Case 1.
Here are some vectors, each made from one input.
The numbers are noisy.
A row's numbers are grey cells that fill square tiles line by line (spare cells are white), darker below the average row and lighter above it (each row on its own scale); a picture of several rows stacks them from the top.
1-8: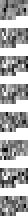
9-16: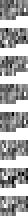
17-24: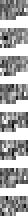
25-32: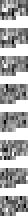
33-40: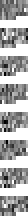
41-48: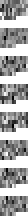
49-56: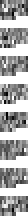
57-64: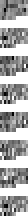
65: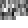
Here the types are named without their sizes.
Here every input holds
either a point on a line, or a node of a tree.
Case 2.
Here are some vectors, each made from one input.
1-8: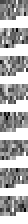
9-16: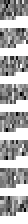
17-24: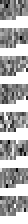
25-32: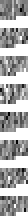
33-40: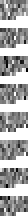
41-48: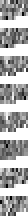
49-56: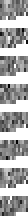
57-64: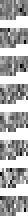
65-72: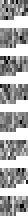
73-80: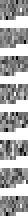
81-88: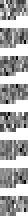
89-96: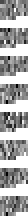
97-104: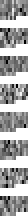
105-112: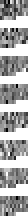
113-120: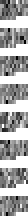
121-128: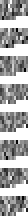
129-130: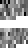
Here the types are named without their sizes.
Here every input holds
a label and a node of a tree.
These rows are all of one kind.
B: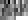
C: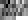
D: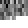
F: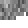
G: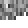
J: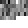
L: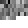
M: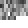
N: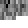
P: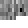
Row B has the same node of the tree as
C, D and N.
